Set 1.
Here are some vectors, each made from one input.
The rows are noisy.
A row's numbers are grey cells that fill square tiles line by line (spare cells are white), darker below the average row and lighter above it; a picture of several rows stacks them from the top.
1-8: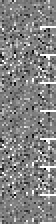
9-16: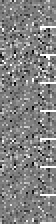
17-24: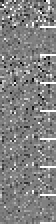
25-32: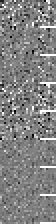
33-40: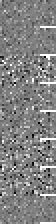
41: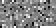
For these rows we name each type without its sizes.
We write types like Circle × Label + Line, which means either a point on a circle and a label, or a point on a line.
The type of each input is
Line.
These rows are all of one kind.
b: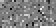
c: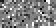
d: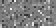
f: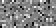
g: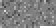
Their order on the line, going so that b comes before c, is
f, b, g, d, c.
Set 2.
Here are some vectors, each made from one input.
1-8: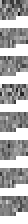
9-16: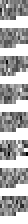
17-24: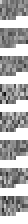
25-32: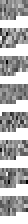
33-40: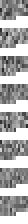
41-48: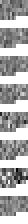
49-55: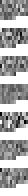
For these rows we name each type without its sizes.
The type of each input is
Bool × Bool × Bool × Bool.
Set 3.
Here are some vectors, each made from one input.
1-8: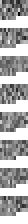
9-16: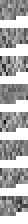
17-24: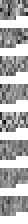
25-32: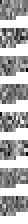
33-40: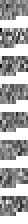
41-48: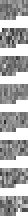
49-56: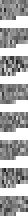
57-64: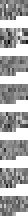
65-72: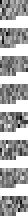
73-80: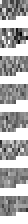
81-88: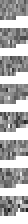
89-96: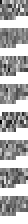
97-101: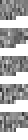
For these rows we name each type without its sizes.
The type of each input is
Bool × Bool × Bool × Bool × Bool.
